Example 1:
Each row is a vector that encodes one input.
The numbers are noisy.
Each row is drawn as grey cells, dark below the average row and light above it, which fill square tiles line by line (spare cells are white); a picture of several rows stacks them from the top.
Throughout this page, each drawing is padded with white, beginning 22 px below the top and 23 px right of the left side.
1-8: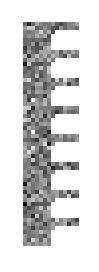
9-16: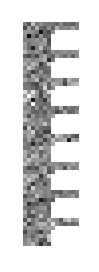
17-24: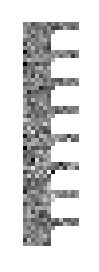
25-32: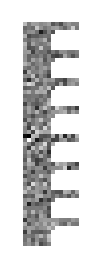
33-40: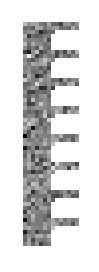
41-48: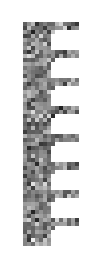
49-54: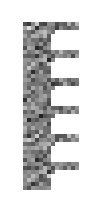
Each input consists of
one of 6 labels.
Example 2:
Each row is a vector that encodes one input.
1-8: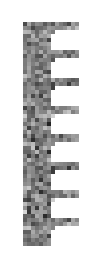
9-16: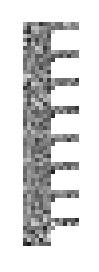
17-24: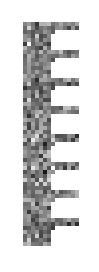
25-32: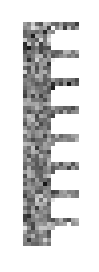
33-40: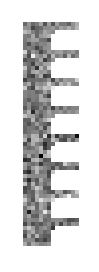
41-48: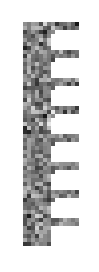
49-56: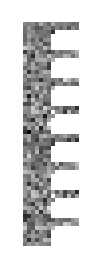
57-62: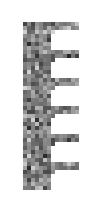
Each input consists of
a point on a 9-point line.
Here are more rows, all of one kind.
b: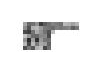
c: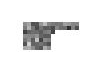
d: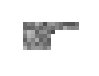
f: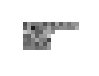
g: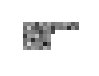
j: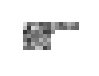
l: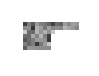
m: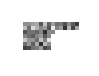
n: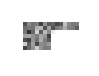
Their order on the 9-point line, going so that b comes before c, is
m, j, b, n, l, f, d, g, c.
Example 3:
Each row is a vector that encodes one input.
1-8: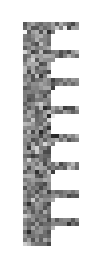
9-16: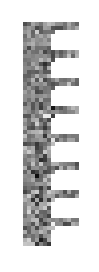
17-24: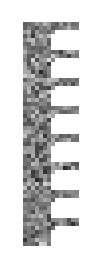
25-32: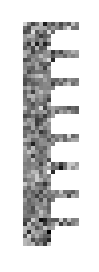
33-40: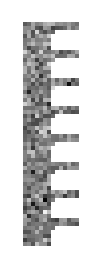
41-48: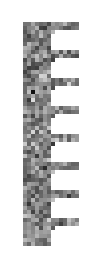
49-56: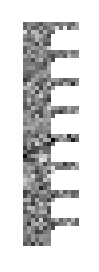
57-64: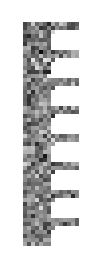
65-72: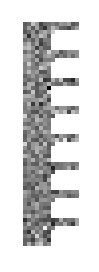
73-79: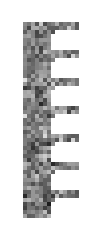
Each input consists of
a node of a 15-node tree.
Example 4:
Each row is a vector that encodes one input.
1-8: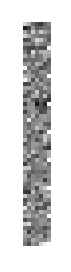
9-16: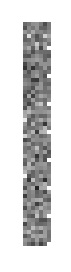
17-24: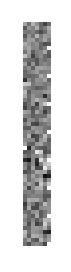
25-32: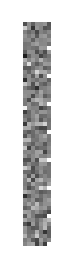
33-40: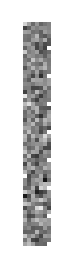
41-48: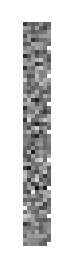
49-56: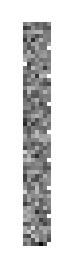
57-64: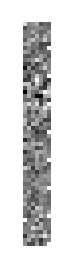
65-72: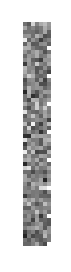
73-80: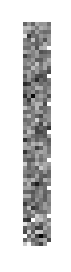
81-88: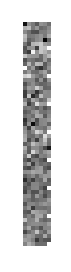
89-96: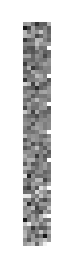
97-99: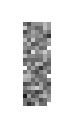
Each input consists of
a point on a 13-point line.
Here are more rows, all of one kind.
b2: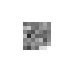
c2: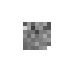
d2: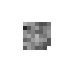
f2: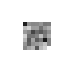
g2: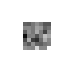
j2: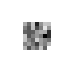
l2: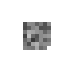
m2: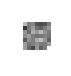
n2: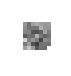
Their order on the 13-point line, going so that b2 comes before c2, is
f2, b2, c2, g2, l2, m2, d2, n2, j2.
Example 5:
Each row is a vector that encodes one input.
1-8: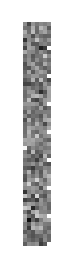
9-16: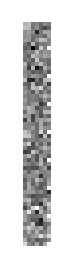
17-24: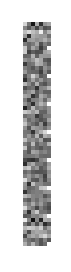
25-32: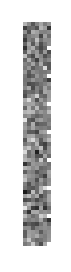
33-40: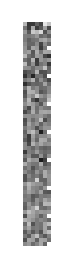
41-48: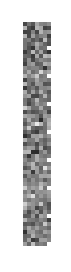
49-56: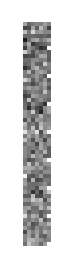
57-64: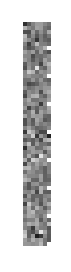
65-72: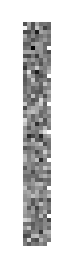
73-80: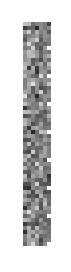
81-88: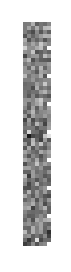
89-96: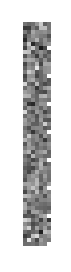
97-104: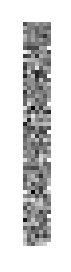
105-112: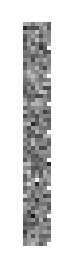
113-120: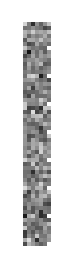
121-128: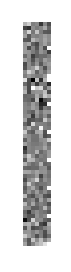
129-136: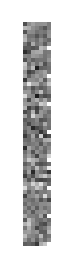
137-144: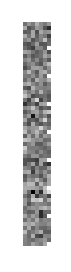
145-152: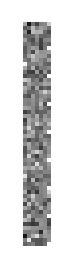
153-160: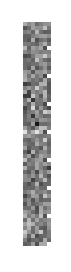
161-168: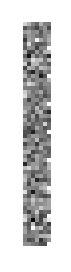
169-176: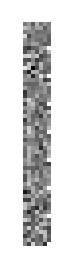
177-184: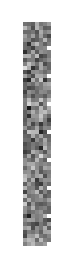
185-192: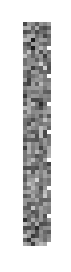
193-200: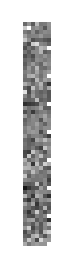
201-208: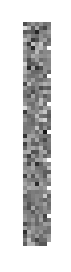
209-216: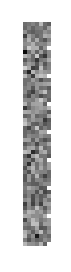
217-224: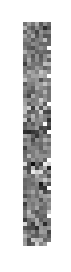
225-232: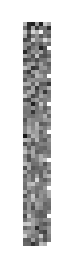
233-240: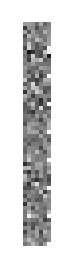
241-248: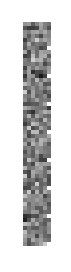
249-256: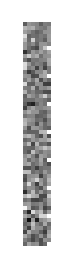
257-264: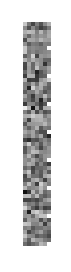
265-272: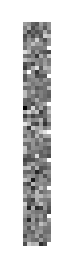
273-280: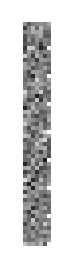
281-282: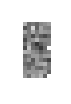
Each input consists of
a point on a 13-point line.
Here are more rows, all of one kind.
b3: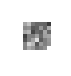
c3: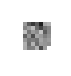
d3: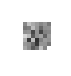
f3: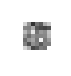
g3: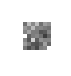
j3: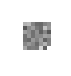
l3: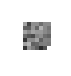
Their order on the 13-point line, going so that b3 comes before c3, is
g3, d3, j3, b3, l3, c3, f3.
